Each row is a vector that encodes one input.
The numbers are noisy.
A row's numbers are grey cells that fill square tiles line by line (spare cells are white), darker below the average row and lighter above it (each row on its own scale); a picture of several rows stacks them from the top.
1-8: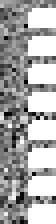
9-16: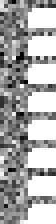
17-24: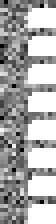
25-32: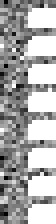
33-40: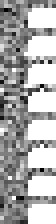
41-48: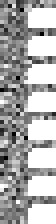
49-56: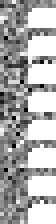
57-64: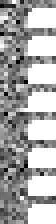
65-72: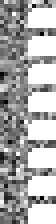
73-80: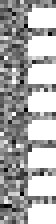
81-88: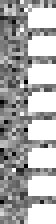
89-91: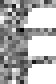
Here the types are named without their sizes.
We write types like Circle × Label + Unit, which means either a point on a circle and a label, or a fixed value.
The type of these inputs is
Label × (Label + Line).
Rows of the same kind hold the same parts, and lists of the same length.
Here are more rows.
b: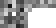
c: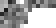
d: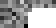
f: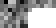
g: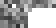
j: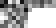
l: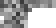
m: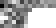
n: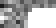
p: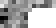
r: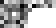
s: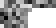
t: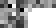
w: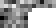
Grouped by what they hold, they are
b, f, j, l, m, n, r, t
c, d, g, p, s, w

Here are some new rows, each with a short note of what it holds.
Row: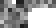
a label and a point on a line
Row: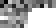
a label and a point on a line
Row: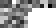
a label and a point on a line
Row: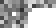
a label and a point on a line
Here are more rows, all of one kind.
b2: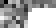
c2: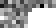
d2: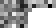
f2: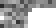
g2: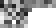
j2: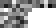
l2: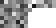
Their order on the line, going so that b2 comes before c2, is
b2, c2, f2, j2, d2, l2, g2.
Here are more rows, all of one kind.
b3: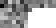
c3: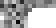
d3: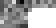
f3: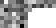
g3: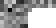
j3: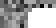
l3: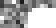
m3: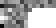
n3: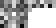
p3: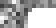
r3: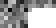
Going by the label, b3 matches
c3, l3, m3 and p3.
